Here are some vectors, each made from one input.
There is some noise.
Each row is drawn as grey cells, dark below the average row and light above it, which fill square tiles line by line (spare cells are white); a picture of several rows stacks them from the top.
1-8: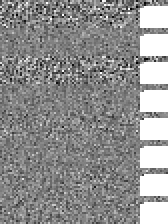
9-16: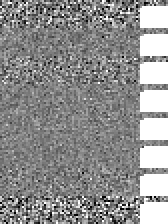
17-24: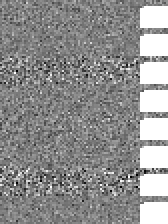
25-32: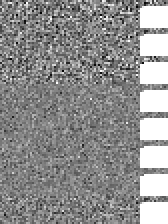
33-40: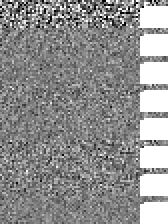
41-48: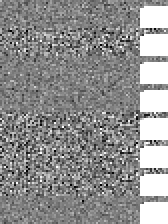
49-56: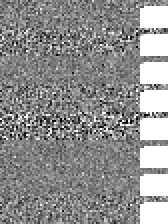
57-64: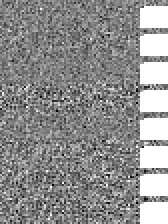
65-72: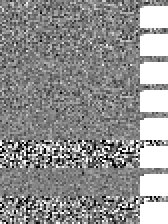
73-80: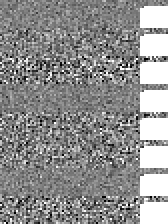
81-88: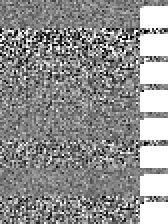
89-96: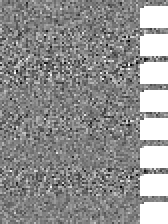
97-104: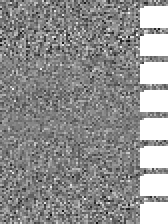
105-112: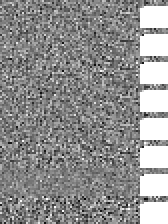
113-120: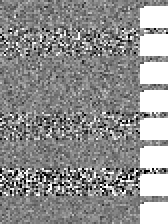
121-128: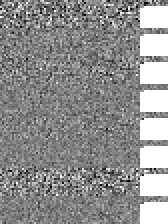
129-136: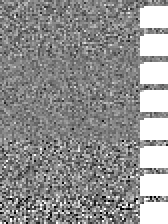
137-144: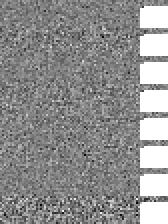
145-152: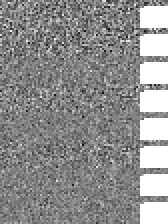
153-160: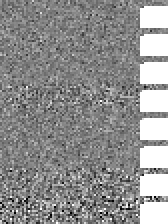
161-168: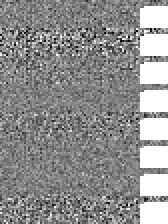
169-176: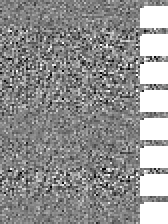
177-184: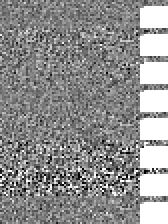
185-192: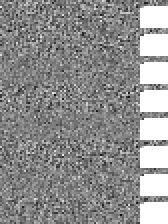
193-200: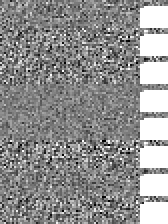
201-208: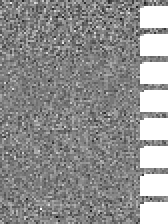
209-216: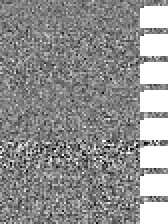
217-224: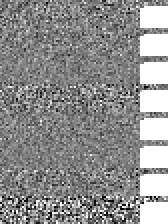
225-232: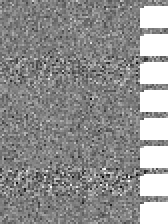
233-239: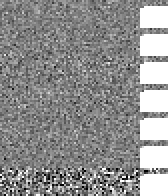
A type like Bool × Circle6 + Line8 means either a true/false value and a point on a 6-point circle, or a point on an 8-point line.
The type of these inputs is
(Circle6 + Tree16) × Circle9 + Unit.
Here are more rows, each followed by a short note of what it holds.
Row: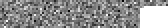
a fixed value
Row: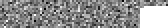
a fixed value
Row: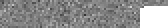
a point on a 9-point circle and a node of a 16-node tree
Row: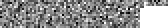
a point on a 6-point circle and a point on a 9-point circle
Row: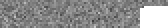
a point on a 9-point circle and a node of a 16-node tree
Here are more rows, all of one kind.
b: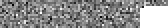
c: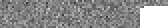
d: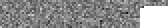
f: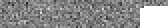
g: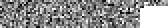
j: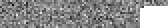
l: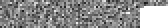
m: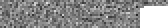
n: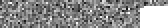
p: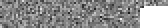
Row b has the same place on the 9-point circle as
f, j, l and m.
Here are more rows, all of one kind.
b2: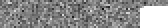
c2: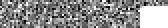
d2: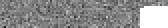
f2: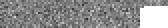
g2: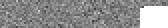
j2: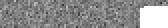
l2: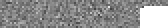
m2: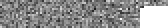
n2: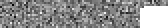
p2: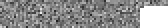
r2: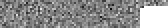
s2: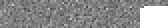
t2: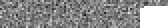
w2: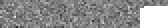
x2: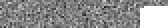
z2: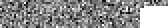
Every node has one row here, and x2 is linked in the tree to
c2, f2 and m2.
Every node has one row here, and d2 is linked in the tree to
b2 and z2.
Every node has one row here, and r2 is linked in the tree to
b2.
